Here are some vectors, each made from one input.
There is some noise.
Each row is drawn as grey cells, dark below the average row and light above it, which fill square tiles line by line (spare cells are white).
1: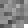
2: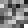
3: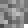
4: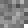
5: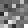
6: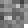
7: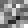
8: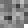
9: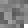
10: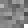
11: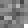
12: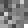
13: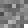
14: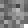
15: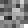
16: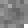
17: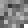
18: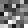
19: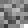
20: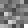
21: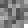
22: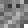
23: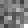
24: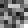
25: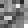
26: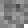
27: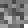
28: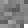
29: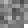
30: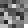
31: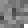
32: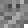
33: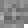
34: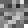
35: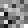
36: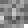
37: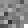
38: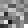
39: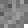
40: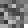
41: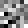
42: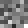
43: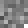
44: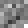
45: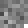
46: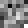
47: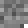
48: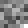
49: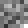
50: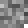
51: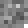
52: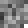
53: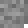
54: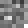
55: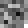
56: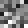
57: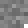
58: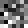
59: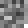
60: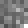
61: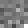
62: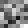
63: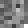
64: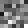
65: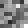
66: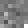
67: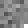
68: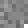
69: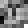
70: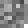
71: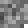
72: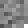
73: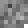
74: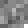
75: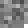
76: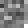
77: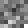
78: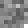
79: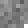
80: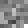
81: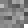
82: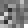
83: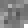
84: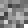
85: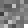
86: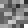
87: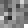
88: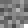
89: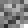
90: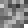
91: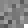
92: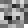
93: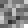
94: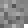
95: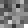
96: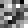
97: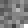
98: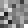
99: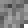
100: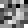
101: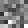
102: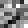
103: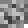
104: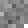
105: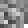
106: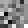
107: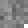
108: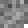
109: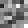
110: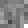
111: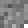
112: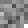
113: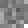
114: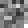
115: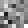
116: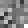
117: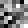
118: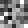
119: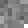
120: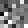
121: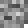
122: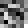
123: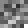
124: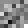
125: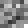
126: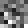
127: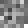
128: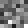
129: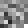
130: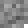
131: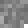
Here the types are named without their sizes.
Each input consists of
a point on a line, together with either a fixed value, or four true/false values.
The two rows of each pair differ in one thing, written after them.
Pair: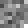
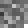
one of the four true/false values
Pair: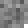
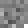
the place on the line
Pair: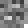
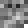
the place on the line
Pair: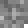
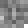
one of the four true/false values
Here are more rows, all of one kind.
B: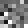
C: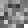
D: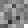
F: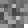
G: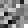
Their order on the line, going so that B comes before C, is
B, D, F, G, C.
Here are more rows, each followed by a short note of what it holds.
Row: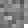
a point on a line and four true/false values
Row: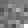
a point on a line
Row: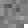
a point on a line and four true/false values
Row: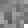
a point on a line and four true/false values
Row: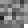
a point on a line and four true/false values
